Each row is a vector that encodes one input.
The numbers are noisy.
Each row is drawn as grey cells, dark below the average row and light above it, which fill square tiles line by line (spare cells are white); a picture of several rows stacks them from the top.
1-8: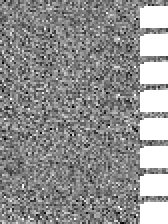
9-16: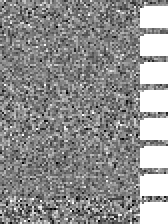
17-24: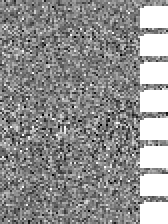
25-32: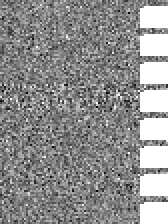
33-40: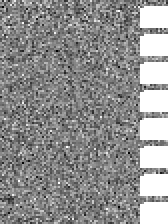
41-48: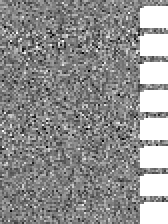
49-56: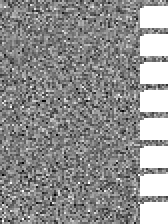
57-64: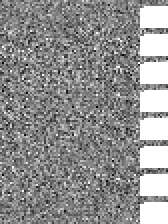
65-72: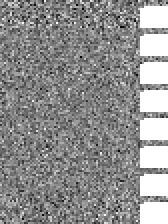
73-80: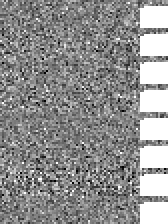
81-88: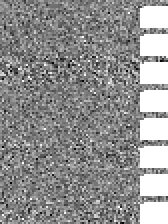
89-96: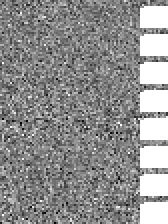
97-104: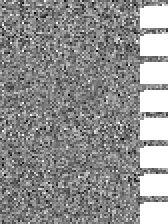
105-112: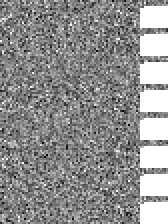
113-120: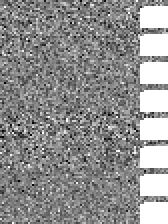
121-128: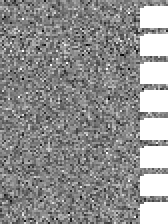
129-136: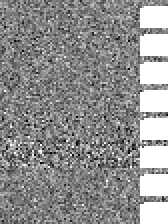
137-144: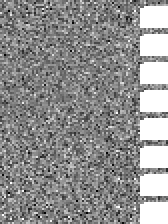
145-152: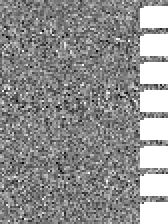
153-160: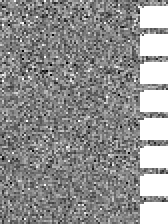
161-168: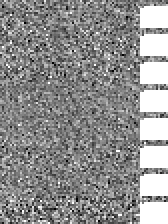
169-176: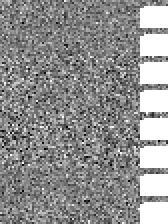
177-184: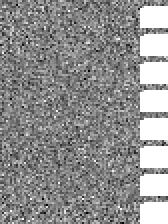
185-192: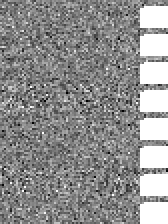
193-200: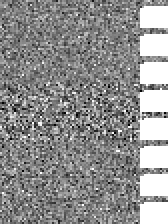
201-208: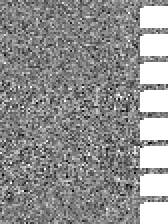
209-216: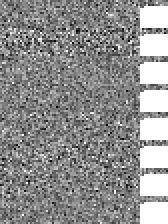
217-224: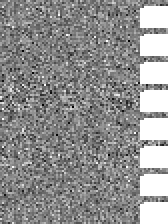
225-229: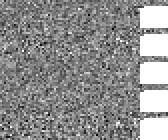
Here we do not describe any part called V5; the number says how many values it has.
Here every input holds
either a point on a 20-point circle, or a fixed value, or one of 6 labels and a value of V5.
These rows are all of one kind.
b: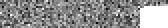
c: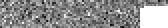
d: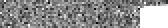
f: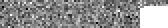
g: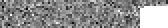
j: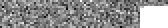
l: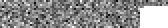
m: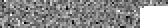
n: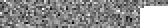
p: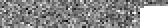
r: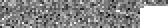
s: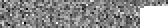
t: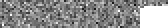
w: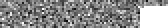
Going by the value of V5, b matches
d, n, p and w.
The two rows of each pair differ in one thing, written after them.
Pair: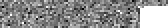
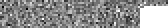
the label
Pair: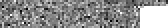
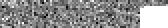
the label
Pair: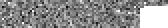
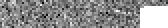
the value of V5
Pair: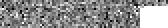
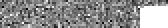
the value of V5
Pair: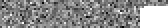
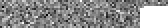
the label
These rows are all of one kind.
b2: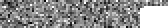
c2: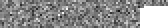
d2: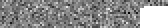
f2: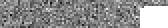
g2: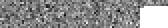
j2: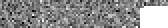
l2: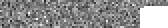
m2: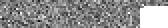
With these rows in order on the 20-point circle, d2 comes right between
c2 and m2.
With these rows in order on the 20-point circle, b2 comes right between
g2 and j2.
